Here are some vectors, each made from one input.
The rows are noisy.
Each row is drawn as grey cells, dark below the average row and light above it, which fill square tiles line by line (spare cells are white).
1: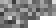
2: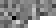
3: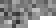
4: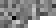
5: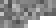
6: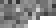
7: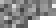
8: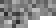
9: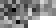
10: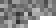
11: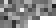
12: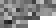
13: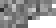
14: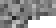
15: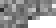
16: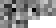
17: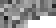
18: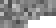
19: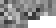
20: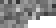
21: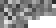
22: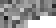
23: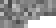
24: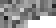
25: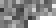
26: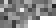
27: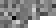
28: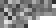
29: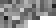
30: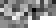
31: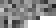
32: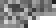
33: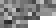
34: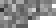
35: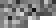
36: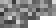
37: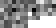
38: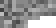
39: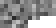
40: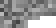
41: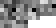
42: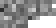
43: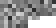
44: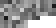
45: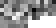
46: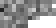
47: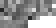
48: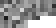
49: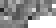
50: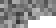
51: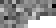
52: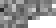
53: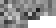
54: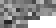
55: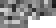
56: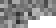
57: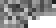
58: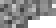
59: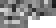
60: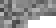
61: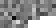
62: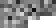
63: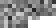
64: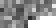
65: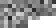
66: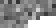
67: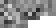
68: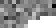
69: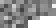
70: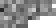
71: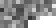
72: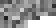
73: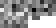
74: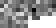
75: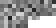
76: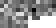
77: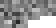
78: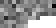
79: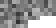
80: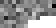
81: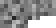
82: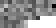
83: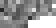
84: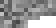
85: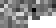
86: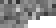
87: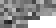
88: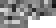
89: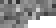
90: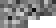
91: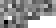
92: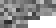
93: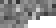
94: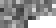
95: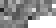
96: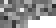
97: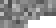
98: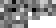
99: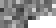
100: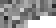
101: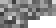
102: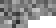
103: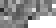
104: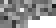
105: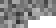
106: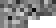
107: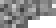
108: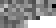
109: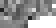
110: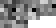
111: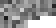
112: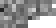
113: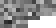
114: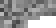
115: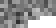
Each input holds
one of 4 labels, together with either one of 4 labels, or a point on a 6-point line.
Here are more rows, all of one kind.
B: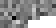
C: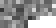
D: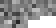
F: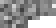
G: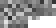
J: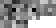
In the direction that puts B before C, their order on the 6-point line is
B, J, F, G, D, C.
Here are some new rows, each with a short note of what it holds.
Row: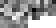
two labels (each one of 4)
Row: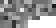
two labels (each one of 4)
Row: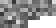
two labels (each one of 4)
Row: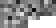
one of 4 labels and a point on a 6-point line
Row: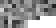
two labels (each one of 4)
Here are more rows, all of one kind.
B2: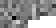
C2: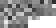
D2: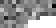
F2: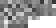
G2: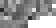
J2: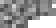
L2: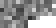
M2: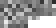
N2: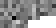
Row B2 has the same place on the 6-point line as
D2 and N2.
